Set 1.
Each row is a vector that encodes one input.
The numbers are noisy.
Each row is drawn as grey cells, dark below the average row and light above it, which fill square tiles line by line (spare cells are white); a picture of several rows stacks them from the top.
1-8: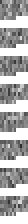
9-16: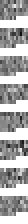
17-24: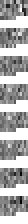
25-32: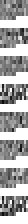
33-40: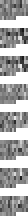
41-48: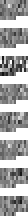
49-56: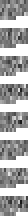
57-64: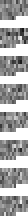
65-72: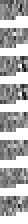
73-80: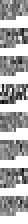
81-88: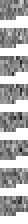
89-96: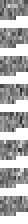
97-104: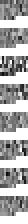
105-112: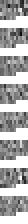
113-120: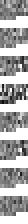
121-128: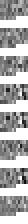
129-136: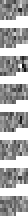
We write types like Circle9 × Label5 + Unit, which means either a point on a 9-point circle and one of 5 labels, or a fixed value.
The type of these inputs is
List3(Line7).
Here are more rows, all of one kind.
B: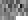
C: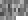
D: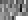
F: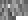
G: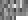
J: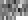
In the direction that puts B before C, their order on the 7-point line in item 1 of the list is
D, B, F, C, G, J.
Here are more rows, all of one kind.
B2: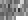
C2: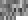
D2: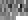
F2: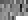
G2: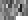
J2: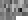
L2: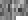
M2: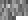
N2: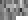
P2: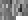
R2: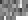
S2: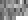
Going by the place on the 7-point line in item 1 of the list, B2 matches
J2, N2 and S2.
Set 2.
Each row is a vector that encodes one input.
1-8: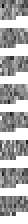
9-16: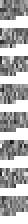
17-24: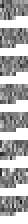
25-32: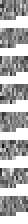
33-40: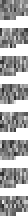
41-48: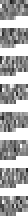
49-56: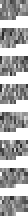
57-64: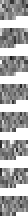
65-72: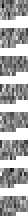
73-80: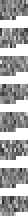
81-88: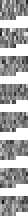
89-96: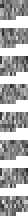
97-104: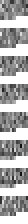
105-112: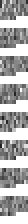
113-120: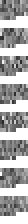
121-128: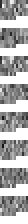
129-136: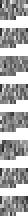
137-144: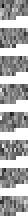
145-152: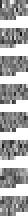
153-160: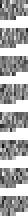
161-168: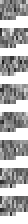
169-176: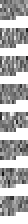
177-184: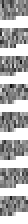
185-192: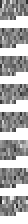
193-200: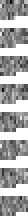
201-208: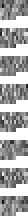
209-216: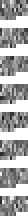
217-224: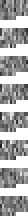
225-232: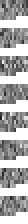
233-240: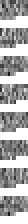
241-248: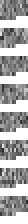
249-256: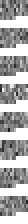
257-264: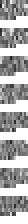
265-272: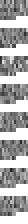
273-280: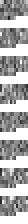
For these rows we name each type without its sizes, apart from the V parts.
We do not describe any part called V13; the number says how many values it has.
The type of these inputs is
(Bool × Bool × Bool + Unit) × V13 + Line.
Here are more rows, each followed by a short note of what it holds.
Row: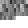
three true/false values and a value of V13
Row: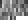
a value of V13
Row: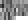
three true/false values and a value of V13
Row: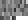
a point on a line
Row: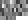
a value of V13
